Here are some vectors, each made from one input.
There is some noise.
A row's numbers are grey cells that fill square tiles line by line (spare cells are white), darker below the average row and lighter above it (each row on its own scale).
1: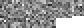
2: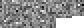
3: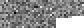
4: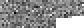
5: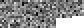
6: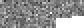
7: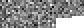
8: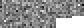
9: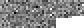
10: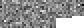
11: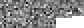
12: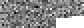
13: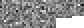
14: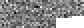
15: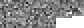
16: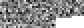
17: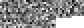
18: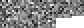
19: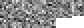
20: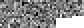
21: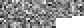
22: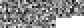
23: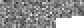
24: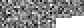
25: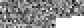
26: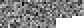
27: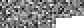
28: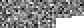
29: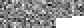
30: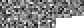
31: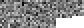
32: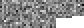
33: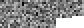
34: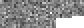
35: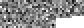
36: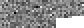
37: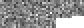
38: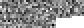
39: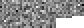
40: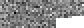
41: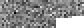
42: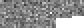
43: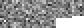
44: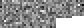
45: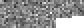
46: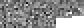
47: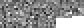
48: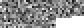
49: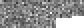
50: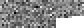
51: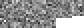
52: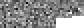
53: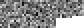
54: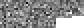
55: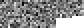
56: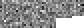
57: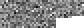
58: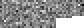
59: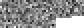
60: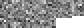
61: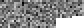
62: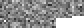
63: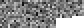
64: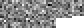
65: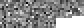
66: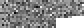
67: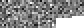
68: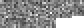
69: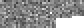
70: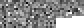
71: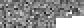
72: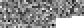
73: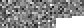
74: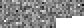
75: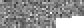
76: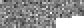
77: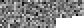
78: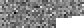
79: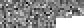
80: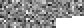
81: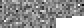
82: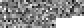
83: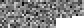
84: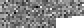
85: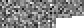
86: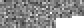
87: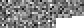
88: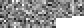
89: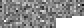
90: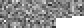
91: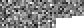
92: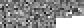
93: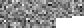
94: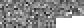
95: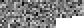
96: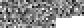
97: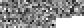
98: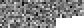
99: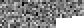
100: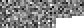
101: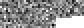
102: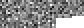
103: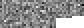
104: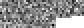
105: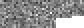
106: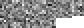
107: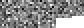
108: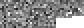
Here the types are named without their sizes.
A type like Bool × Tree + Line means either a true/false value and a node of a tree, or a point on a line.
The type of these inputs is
Circle.
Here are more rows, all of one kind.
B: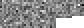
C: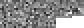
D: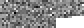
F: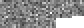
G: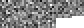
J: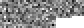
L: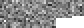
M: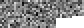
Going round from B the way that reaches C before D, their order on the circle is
B, G, C, M, D, J, F, L.
